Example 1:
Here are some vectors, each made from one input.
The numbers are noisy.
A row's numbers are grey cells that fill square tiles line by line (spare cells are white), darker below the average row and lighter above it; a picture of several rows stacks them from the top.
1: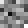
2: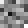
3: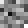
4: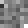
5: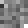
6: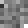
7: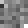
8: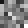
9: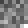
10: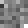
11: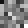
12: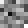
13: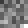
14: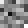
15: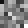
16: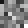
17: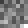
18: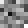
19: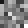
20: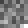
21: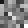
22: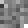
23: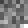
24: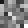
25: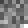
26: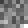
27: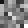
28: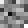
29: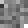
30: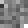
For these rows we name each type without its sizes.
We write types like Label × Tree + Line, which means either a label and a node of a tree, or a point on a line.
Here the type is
Line.
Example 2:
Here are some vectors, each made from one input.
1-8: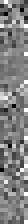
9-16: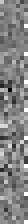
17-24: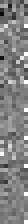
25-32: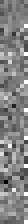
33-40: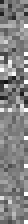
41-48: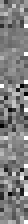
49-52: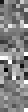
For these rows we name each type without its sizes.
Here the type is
Circle.
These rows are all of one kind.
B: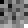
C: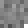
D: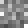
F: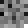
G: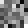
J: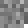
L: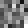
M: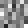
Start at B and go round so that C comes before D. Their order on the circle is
B, L, F, C, J, G, M, D.
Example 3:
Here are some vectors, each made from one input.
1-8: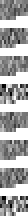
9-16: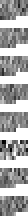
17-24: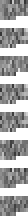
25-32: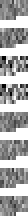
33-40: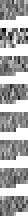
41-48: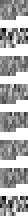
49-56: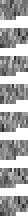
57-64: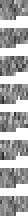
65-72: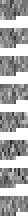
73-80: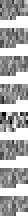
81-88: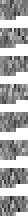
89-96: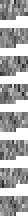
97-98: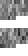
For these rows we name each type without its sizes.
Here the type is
Bool × Bool × Bool × Bool + Unit.
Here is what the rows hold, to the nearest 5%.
About 10% of them hold a fixed value. The rest hold four true/false values.
